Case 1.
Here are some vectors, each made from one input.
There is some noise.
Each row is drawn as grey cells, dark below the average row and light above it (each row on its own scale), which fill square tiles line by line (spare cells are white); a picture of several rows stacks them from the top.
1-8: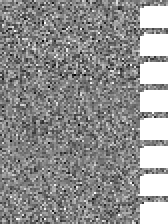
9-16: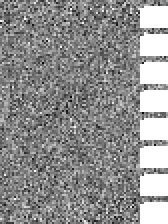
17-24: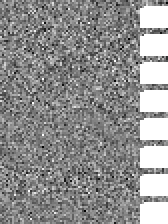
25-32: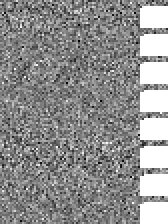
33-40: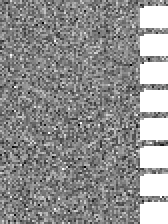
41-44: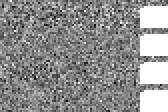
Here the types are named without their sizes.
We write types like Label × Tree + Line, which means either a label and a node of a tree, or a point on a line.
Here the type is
(Bool × Bool × Bool + Unit) × Line.
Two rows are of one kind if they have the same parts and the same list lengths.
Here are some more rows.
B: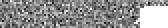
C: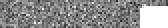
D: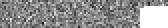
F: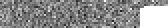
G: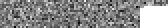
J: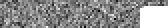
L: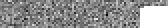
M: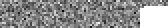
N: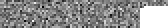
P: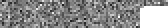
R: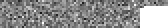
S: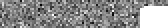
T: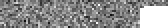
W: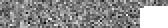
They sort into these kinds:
B, D, L, M
C, F, G, J, N, P, R, S, T, W

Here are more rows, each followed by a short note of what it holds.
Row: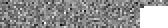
a point on a line
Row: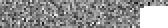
a point on a line
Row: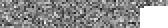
a point on a line
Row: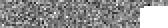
a point on a line
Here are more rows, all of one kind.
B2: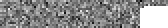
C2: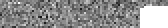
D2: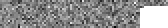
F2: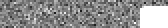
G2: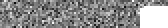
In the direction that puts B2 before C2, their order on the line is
D2, B2, G2, C2, F2.
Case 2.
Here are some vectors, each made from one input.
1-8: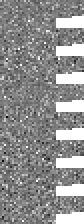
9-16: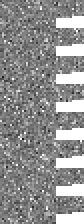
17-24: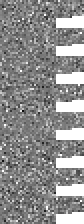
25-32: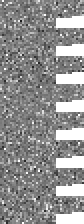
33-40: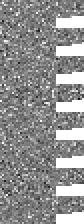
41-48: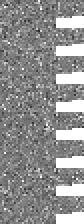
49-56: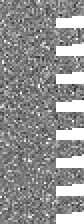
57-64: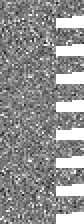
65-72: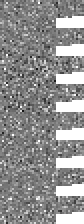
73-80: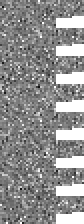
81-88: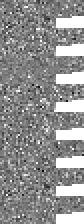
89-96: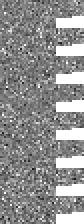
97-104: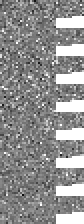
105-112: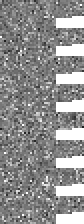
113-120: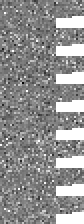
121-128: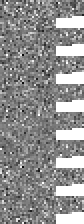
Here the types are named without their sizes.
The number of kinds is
2.
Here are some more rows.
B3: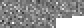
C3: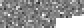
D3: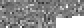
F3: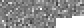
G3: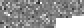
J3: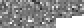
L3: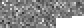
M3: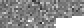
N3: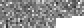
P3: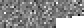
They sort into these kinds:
B3, D3, L3
C3, F3, G3, J3, M3, N3, P3

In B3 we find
a point on a line.
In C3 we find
three true/false values.
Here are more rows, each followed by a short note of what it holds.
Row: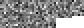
three true/false values
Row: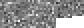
three true/false values
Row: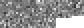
three true/false values
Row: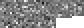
a point on a line
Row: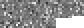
three true/false values
